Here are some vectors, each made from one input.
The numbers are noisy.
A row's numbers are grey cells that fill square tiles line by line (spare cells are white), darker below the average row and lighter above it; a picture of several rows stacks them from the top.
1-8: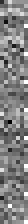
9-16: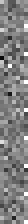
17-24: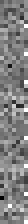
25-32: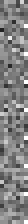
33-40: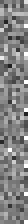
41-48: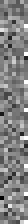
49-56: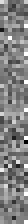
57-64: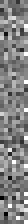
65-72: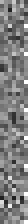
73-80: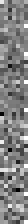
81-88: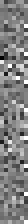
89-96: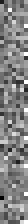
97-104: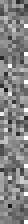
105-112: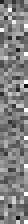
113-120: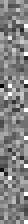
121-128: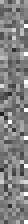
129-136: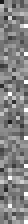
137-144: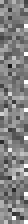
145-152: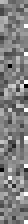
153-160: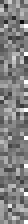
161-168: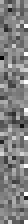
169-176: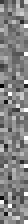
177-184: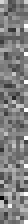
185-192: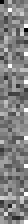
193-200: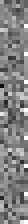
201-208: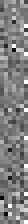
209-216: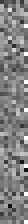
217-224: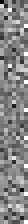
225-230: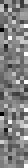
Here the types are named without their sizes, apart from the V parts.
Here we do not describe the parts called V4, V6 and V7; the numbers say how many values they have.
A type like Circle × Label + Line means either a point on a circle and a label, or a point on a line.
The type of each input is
Bool × Circle × V4 + (Tree + V6) × V7 + Unit.
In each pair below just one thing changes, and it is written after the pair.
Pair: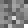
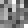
the node of the tree
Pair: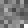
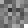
the value of V7
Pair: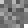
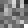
the node of the tree
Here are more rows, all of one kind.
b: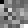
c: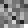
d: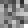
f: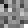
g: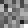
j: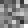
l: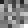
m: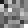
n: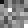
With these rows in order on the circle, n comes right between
d and l.
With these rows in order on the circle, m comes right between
j and l.
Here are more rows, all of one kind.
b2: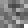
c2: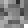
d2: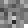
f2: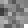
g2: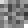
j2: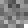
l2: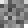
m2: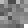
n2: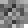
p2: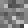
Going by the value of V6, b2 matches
g2, j2, l2 and p2.
